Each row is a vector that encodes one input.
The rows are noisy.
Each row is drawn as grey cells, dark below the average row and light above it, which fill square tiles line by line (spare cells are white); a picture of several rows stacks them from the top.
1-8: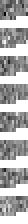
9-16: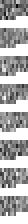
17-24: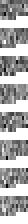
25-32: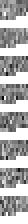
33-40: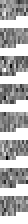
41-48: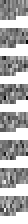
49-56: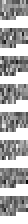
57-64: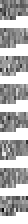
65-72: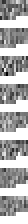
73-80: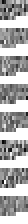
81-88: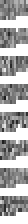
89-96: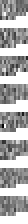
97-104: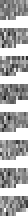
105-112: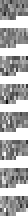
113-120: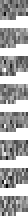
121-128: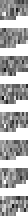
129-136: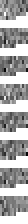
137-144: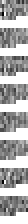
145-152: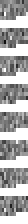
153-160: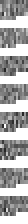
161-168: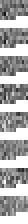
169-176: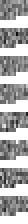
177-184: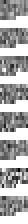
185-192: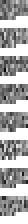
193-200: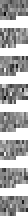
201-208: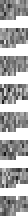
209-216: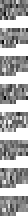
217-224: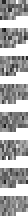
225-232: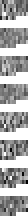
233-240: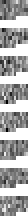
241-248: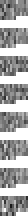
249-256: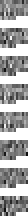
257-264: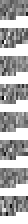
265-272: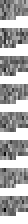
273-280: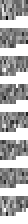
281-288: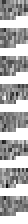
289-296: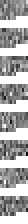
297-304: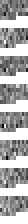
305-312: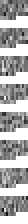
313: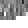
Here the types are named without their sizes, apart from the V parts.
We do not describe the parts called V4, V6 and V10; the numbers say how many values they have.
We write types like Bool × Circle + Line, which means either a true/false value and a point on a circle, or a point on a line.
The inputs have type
Bool × V4 × V6 × V10 + Circle × Circle.
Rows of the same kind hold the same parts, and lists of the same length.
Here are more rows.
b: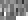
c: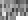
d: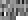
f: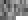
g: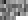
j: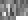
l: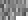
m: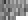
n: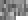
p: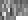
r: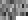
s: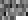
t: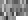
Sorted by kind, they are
b, c, d, j, p, t
f, g, l, m, n, r, s

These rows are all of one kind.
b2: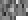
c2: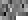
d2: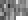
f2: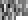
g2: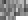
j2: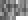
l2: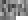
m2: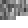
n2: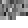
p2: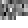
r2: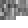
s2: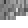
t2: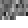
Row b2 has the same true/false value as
c2, n2, p2 and t2.
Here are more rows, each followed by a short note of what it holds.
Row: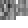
a true/false value, a value of V4, a value of V6 and a value of V10
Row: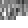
a point on each of two circles
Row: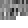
a point on each of two circles
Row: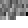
a true/false value, a value of V4, a value of V6 and a value of V10
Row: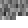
a true/false value, a value of V4, a value of V6 and a value of V10
